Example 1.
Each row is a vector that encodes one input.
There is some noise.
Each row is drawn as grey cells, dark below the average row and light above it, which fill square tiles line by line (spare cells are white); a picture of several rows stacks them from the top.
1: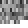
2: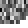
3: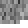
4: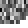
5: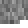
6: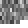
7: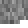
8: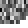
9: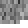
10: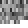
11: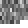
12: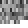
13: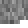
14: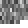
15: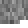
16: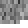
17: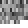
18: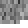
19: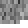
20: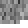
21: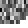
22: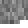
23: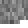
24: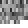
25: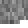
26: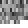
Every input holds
a point on a 5-point line.
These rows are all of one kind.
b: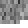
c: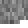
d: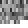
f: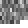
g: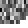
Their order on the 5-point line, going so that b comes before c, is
d, b, c, f, g.
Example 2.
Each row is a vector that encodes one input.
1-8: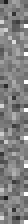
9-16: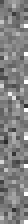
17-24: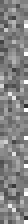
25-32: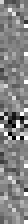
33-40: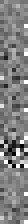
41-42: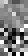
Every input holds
either a fixed value, or a node of a 7-node tree.
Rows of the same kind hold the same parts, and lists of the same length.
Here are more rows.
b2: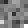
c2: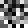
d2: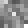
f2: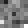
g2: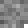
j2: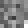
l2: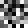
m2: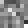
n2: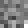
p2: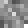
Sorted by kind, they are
b2, d2, f2, g2, j2, m2, n2, p2
c2, l2

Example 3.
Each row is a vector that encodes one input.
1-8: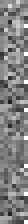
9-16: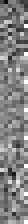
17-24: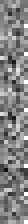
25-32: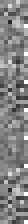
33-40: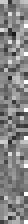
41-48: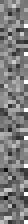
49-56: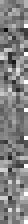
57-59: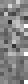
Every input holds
a node of a 12-node tree.
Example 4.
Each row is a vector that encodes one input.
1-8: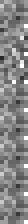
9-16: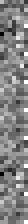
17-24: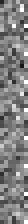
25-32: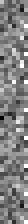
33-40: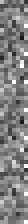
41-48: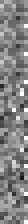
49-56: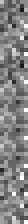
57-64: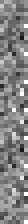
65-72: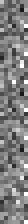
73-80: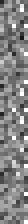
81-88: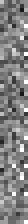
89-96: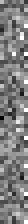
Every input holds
three true/false values.
